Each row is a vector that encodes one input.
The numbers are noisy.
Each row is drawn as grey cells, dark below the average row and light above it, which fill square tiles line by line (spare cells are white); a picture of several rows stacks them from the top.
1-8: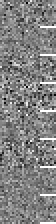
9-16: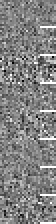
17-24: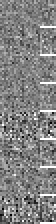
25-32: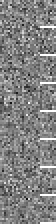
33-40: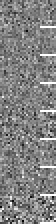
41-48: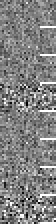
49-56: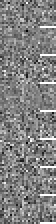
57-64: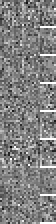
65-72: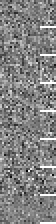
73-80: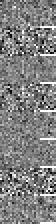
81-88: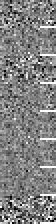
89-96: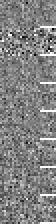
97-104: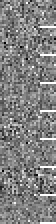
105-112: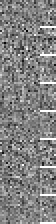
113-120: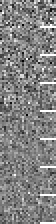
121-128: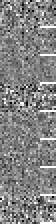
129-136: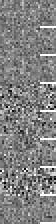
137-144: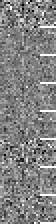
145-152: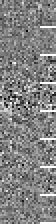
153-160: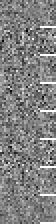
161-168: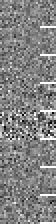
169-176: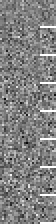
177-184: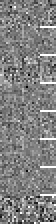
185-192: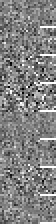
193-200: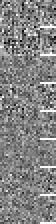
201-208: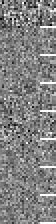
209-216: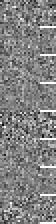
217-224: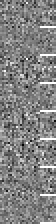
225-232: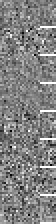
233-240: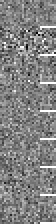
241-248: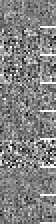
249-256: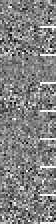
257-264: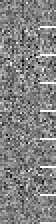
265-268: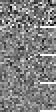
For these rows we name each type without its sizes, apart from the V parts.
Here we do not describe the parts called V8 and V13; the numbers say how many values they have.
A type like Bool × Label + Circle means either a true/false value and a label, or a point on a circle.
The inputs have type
Bool × (Tree + Unit) + V8 × V13.
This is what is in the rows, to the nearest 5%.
About 40% of them hold a true/false value, together with either a fixed value, or a node of a tree. The rest hold a value of V8 and a value of V13.
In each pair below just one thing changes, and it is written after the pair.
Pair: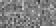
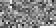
the value of V13
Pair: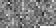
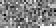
the value of V8
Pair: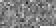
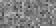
the value of V13
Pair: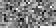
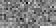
the value of V13
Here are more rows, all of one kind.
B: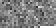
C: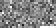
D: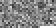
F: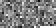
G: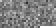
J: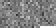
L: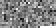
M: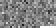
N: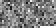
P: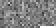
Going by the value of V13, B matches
C, G and L.
